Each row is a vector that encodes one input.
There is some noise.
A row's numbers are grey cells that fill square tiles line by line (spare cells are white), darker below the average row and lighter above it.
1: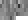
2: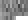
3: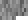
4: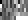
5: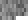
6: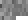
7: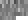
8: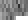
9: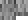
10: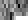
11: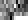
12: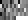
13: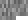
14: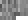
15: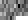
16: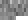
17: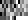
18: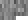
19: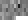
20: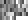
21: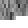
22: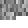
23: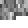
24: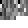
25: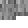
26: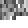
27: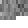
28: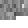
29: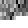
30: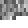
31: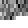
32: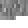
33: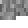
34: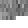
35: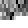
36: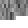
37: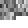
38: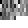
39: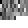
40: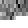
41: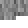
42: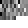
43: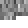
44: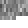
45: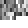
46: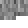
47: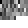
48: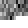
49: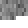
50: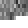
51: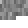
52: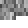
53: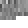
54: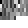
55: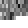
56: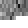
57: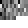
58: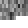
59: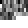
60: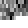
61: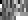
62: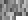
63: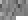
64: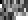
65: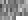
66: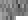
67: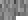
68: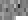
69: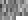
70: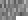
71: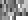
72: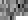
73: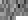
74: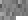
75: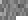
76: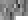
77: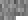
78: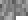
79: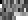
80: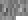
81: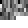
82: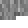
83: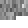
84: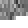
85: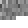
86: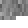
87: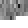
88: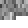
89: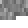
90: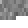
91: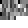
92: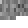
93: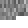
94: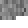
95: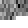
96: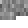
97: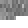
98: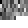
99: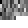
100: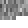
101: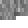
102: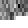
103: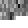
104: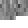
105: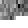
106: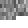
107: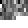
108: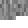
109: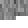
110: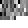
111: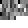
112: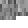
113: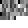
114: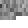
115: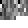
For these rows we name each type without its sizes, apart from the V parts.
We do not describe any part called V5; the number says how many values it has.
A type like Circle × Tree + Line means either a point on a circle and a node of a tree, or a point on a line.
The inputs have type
Label × (Label + Line) + V5.
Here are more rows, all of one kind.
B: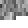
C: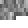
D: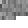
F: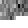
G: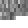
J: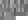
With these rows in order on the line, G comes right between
D and J.
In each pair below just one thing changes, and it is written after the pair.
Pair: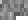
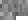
the place on the line
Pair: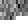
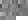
the place on the line
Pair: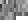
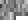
the place on the line
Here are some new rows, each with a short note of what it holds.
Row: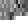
a label and a point on a line
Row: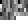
a value of V5
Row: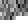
a label and a point on a line
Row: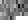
a label and a point on a line
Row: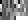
a value of V5
